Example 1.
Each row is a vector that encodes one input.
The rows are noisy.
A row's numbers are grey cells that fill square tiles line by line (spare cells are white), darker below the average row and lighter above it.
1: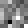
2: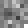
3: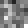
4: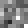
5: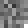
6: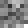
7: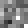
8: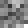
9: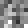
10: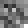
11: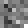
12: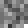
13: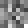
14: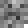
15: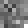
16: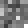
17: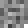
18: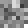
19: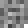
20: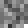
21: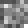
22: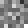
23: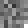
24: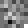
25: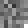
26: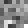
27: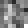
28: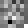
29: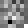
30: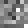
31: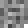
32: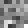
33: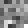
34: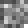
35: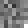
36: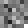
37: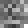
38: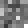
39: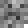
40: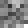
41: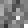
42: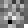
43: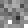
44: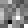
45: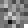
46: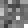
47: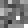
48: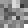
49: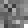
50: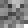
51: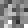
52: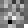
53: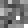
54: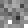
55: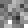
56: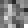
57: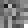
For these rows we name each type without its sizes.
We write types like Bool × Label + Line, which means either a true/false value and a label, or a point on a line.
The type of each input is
Label × Tree.
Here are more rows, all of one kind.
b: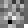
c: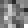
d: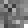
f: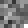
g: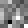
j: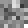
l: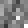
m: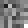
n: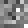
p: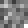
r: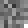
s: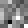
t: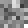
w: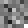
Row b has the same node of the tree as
g, s and w.
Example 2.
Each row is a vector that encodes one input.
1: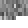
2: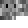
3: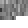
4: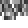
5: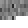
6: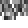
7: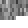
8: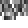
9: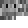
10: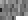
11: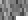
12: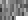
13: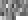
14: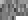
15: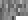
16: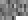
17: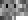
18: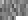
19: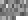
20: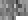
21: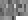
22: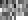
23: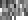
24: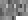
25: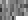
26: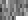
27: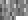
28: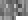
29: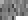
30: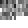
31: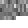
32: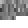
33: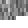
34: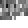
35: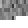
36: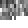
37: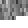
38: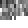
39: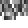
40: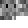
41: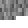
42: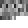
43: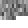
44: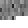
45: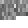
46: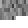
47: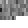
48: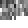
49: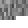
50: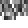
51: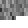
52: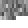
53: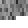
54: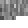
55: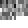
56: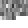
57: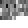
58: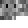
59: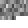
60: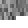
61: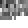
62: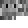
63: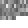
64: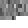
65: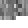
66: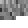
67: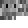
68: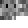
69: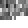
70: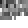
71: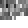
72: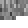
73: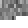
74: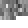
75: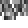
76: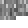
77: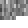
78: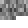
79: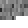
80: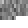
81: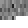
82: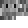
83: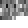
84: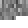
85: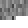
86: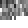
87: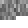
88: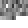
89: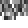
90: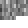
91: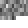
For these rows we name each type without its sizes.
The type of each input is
List(Line).
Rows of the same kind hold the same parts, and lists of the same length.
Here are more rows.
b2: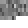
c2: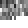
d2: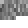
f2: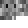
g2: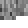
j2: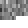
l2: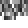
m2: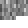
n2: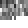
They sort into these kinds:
b2, d2, g2, j2, m2
c2, f2, n2
l2

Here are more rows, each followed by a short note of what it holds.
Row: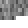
a list of two items
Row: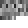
a list of one item
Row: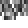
the empty list
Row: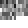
a list of one item
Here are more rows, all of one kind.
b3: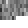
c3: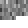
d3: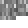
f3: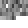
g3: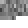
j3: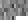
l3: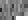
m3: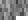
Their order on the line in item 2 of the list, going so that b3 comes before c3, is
j3, f3, m3, b3, l3, g3, c3, d3.
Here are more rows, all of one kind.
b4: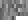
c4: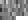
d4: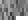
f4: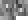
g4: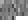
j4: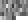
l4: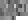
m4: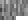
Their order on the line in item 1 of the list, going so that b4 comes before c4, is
j4, f4, l4, b4, g4, m4, d4, c4.
